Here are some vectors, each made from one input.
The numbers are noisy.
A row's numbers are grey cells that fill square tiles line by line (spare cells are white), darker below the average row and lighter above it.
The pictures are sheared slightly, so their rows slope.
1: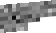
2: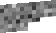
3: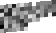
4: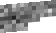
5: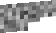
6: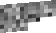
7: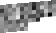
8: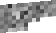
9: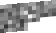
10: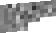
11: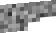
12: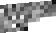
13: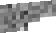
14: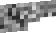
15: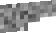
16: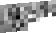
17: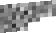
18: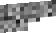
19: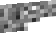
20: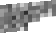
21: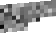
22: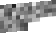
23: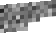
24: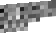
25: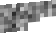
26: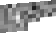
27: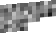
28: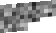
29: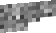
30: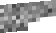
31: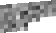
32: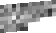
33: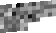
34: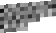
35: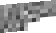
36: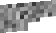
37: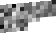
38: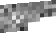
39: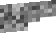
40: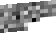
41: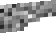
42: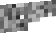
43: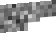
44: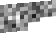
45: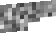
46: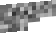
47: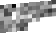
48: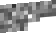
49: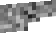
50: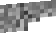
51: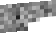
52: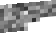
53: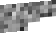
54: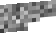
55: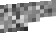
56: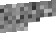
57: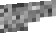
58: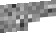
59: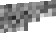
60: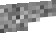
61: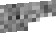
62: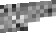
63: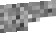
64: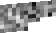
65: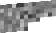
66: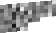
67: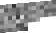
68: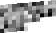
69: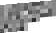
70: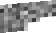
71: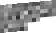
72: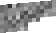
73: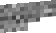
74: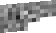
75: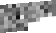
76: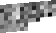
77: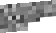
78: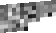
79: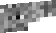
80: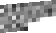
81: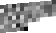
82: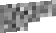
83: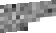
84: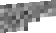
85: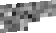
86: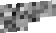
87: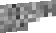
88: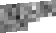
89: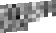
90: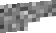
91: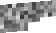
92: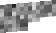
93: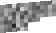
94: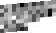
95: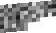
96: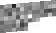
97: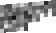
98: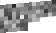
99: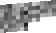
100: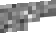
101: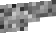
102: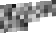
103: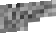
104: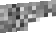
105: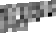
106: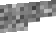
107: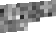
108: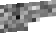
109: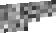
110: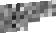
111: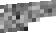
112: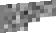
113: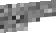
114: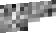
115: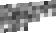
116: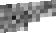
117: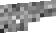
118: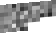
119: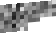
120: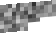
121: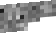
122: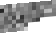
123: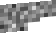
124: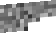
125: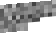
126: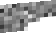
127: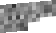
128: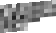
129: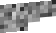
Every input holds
a true/false value, together with either a point on a 9-point line, or a node of a 9-node tree.
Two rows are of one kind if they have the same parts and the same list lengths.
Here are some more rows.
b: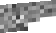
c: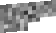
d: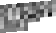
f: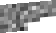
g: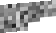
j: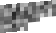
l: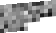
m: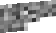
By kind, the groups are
b, c, d, g, j
f, l, m

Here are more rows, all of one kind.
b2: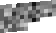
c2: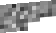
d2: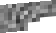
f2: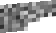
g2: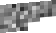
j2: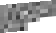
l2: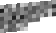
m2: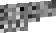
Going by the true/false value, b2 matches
l2 and m2.
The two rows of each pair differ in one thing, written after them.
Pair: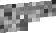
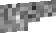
the true/false value
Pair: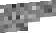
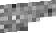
the place on the 9-point line
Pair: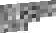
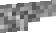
the place on the 9-point line
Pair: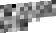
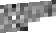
the place on the 9-point line
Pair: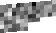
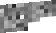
the true/false value
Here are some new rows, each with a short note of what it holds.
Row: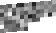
a point on a 9-point line and a true/false value
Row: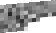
a node of a 9-node tree and a true/false value
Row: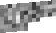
a point on a 9-point line and a true/false value
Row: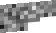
a node of a 9-node tree and a true/false value
